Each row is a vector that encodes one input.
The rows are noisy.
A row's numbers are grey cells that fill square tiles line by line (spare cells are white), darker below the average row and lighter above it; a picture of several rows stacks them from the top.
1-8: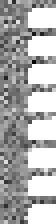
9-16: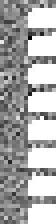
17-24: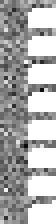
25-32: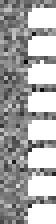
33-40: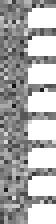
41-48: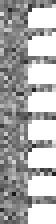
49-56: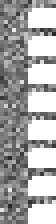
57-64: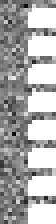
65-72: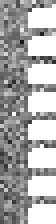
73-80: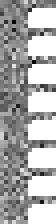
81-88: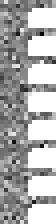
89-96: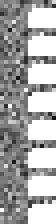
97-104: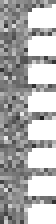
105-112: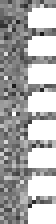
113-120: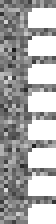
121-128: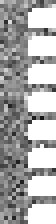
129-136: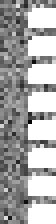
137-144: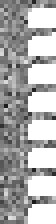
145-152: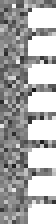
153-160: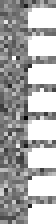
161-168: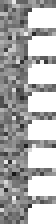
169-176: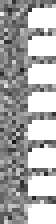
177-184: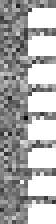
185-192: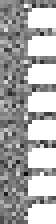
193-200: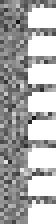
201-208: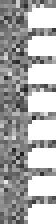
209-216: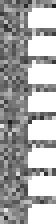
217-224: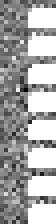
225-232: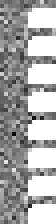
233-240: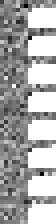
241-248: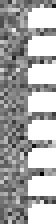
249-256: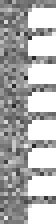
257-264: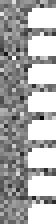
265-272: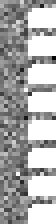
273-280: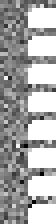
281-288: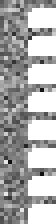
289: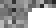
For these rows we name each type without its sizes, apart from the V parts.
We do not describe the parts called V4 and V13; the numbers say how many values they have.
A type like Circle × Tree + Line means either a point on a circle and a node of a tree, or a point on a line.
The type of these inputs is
Line × (Line + V13) × V4.
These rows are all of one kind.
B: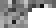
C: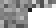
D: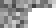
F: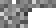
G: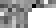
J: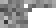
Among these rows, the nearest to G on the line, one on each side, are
B and C.
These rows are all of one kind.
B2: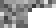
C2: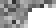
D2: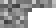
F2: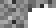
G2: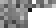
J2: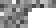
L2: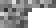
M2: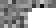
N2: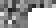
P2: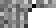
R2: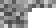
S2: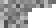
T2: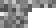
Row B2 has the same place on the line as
C2, F2, J2 and S2.
